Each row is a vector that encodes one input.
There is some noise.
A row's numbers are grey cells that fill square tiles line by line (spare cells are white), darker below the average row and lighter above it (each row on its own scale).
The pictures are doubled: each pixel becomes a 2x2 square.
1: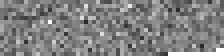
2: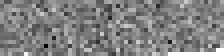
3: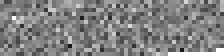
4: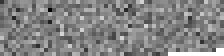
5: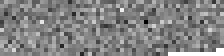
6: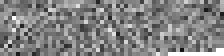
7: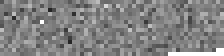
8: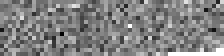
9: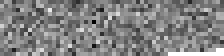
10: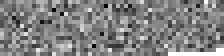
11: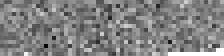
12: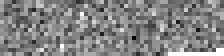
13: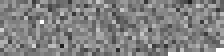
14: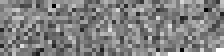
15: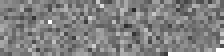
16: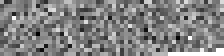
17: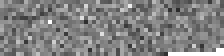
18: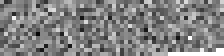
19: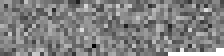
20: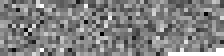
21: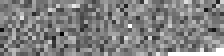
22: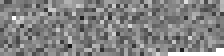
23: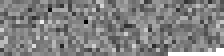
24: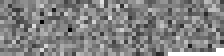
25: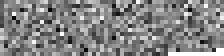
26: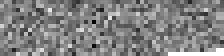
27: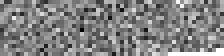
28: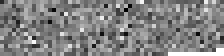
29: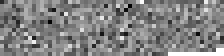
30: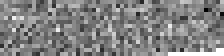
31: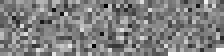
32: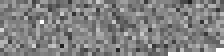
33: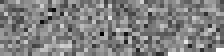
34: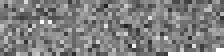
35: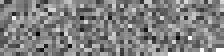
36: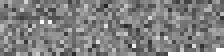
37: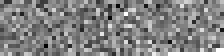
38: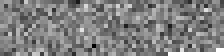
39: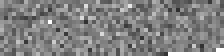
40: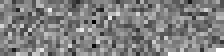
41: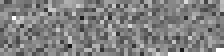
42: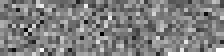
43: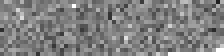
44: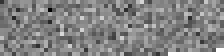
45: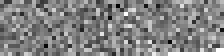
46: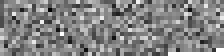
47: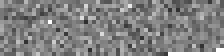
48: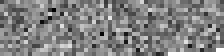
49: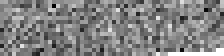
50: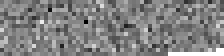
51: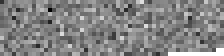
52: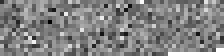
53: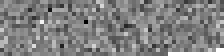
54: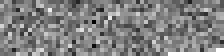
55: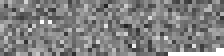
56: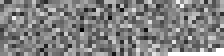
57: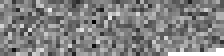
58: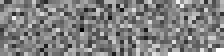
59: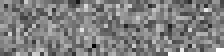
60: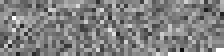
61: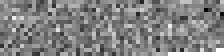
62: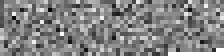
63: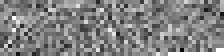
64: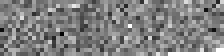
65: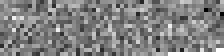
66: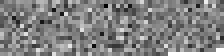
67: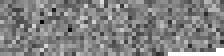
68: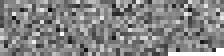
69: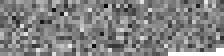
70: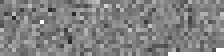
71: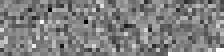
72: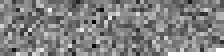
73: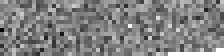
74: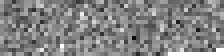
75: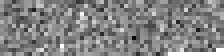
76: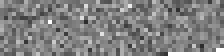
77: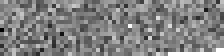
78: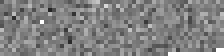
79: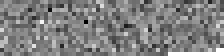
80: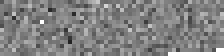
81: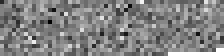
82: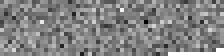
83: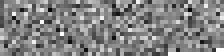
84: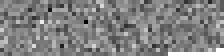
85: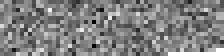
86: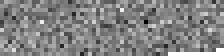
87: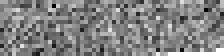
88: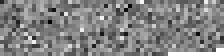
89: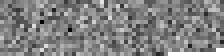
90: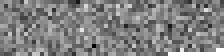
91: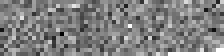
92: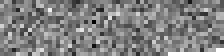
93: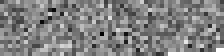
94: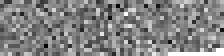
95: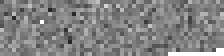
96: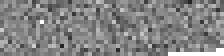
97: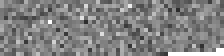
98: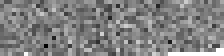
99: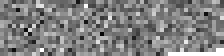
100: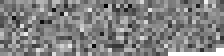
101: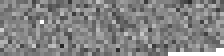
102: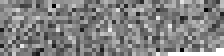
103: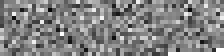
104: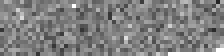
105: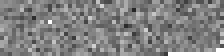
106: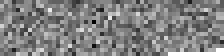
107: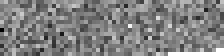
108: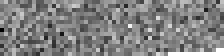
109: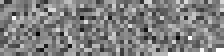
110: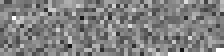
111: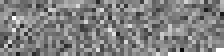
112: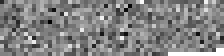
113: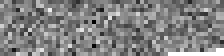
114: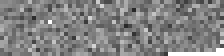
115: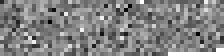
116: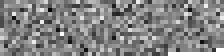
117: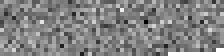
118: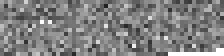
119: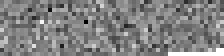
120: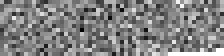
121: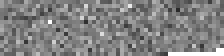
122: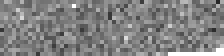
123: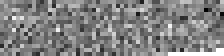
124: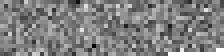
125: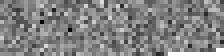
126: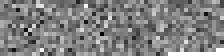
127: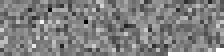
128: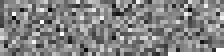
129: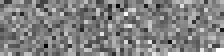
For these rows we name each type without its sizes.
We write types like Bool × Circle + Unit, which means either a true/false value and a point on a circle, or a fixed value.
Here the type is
Circle + Line.
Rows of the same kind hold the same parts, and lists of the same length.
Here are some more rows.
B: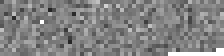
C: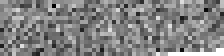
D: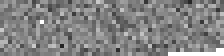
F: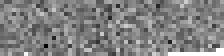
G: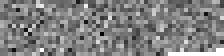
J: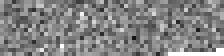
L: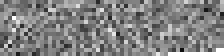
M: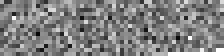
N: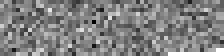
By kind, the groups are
B, D, G, J, N
C, F, L, M

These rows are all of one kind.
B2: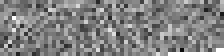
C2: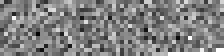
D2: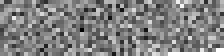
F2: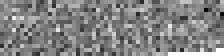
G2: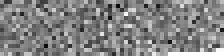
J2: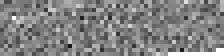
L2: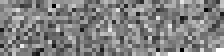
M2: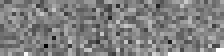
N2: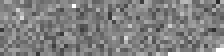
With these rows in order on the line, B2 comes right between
F2 and J2.
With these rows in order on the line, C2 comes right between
D2 and J2.
